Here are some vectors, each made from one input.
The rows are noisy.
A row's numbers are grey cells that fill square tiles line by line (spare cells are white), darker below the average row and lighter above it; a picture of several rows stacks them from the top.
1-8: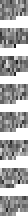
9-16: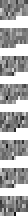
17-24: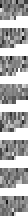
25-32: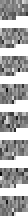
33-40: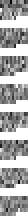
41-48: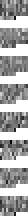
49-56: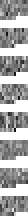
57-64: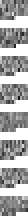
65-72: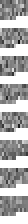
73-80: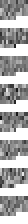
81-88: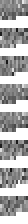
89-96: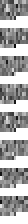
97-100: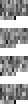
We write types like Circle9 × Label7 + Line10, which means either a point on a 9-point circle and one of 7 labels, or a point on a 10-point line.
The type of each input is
Bool × Tree10.
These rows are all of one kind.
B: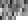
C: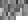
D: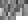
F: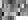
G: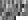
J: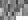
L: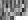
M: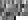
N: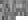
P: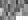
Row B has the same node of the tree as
C, D, J and P.
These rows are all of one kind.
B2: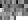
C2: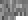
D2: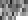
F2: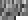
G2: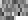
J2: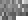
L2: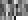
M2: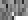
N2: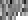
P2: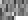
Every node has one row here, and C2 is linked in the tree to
J2, M2 and N2.
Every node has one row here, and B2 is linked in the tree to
D2.
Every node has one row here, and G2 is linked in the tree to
P2.
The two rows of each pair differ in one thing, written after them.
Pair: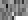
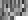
the true/false value
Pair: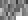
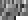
the node of the tree
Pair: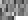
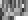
the true/false value
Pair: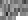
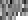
the true/false value
